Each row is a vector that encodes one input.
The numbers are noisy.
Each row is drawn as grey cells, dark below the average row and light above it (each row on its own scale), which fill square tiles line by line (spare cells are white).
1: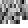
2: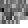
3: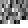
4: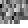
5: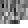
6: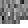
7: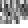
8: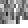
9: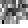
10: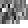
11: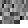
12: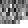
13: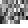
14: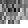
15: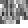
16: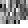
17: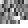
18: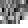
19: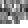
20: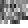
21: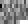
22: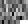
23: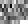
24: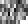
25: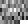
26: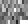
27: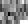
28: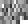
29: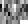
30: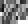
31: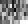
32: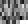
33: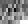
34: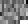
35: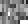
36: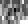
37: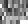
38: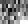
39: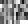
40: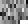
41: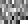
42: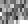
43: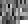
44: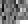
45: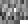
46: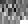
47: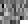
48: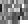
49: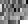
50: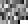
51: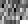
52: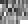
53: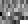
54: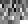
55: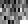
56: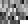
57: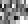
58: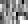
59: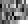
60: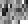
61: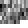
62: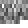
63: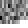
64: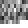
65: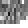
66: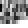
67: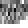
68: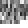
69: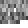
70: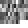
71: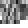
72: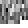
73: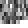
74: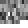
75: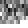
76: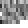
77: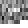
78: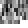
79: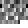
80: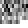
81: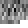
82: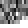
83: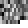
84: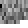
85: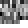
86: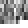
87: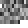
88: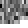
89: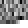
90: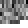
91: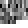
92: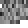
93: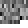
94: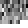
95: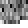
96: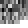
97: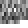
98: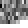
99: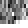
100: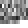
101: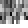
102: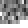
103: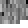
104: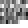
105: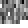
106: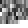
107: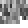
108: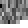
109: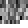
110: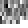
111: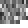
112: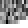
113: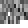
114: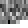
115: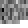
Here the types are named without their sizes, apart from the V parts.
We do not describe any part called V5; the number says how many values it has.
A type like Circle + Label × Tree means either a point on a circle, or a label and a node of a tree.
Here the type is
Label × Label + V5 × V5.
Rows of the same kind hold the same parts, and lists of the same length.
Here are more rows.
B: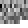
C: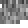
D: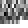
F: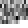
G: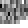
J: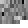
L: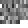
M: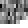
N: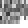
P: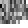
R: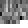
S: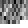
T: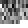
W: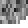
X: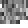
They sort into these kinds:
B, G, J, L, M, W, X
C, D, F, N, P, R, S, T

